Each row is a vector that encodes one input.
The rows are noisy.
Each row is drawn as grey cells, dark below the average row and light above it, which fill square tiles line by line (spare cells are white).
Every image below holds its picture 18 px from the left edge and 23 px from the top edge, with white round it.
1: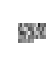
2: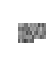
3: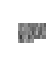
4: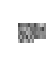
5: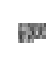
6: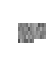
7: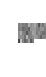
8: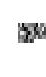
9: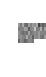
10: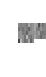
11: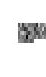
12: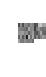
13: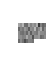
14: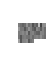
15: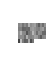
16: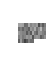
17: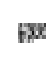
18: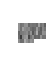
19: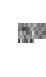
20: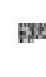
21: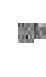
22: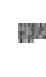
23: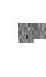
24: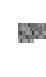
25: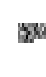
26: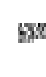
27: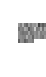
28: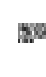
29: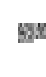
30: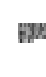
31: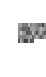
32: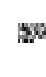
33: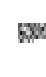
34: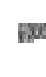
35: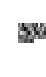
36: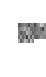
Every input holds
either a point on a 4-point line, or a point on a 5-point line.
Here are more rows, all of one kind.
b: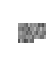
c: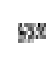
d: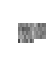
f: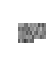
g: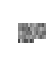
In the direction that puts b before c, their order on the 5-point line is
f, b, g, c, d.
